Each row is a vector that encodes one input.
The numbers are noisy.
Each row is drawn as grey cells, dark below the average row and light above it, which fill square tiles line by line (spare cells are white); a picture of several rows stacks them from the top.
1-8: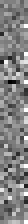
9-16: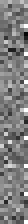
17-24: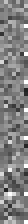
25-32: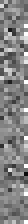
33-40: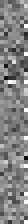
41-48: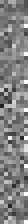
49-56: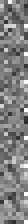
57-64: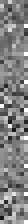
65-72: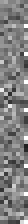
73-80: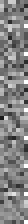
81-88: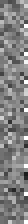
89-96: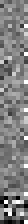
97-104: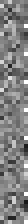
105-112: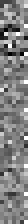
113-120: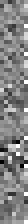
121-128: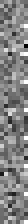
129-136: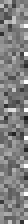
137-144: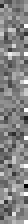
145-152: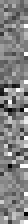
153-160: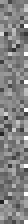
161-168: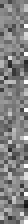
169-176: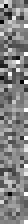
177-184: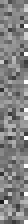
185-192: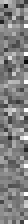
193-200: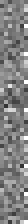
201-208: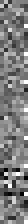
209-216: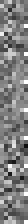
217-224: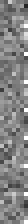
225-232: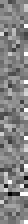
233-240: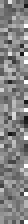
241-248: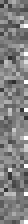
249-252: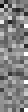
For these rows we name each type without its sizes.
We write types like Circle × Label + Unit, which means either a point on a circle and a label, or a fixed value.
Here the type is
Tree + Unit.
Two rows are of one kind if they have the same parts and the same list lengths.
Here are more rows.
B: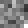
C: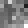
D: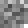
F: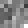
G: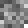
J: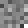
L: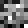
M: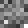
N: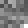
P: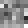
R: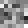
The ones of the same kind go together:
B, C, D, F, G, J, M, N, P, R
L

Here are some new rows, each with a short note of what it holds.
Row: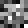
a fixed value
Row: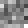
a node of a tree
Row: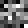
a fixed value
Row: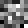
a fixed value
